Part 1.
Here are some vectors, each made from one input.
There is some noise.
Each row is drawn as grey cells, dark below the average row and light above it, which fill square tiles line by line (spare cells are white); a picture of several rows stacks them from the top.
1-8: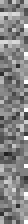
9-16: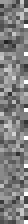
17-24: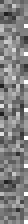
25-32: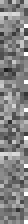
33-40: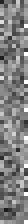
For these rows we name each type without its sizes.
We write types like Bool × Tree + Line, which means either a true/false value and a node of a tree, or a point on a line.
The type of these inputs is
Tree.
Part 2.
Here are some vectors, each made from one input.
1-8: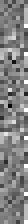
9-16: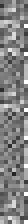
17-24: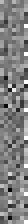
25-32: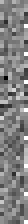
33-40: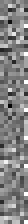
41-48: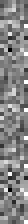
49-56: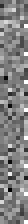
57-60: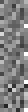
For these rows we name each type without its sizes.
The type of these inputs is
Label.
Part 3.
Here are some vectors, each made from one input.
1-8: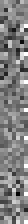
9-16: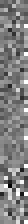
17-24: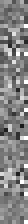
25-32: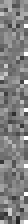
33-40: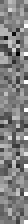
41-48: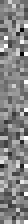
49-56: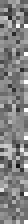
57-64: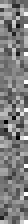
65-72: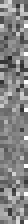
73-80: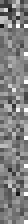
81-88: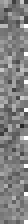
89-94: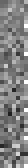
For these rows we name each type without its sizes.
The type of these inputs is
Bool × Bool × Bool × Bool.
